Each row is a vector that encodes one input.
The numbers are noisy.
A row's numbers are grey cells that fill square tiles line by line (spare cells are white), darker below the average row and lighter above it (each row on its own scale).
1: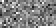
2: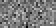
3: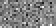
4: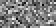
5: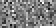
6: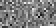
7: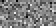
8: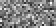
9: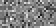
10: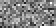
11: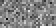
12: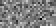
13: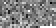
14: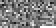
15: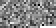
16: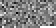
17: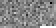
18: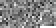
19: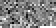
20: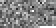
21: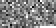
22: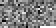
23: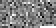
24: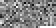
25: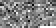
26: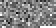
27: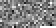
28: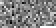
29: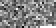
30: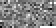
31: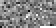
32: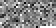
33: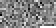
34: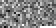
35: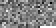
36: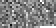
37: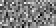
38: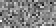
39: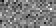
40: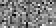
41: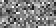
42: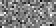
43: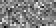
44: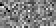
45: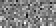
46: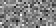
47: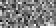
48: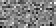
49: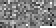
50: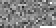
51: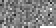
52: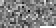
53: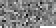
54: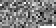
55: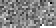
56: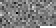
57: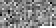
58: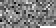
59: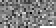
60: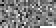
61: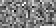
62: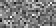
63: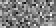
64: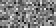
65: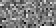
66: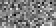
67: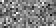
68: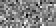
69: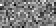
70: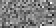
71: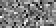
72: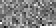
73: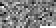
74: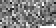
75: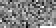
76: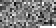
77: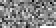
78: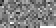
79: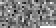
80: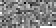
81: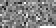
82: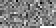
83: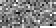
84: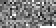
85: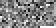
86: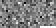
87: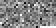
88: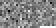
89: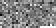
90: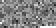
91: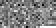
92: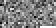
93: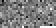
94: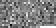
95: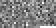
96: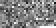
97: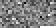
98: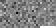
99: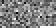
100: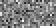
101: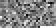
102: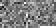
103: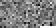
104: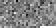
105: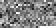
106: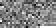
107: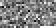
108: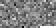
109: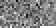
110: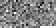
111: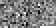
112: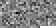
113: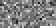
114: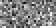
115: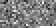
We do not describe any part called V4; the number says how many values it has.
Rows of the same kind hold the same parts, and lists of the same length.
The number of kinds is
3.
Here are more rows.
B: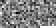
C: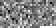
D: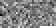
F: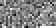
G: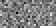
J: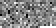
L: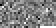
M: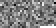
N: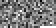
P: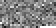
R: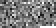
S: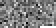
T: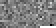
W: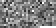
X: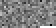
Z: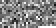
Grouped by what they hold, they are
B, G, L, R
C, D, J, P, Z
F, M, N, S, T, W, X

